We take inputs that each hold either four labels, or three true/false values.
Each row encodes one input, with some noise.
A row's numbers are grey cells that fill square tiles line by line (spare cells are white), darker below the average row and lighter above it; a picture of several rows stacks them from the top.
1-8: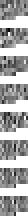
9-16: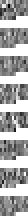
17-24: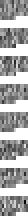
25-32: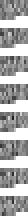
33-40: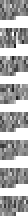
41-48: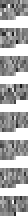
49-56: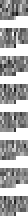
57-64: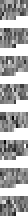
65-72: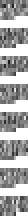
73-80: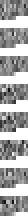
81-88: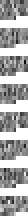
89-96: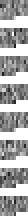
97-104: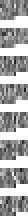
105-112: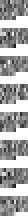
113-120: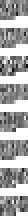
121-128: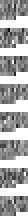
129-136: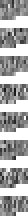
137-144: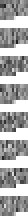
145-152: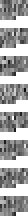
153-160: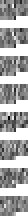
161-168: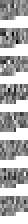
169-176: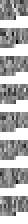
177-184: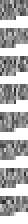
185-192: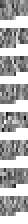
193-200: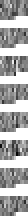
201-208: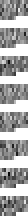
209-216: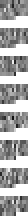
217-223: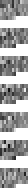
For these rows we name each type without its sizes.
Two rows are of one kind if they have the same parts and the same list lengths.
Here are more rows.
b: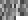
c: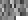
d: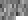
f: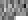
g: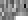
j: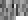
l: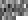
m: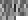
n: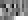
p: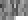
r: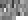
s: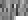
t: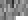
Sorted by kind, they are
b, c, l, m
d, f, g, j, n, p, r, s, t

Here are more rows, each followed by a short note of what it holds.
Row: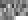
four labels
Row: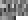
three true/false values
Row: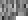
four labels
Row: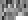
four labels
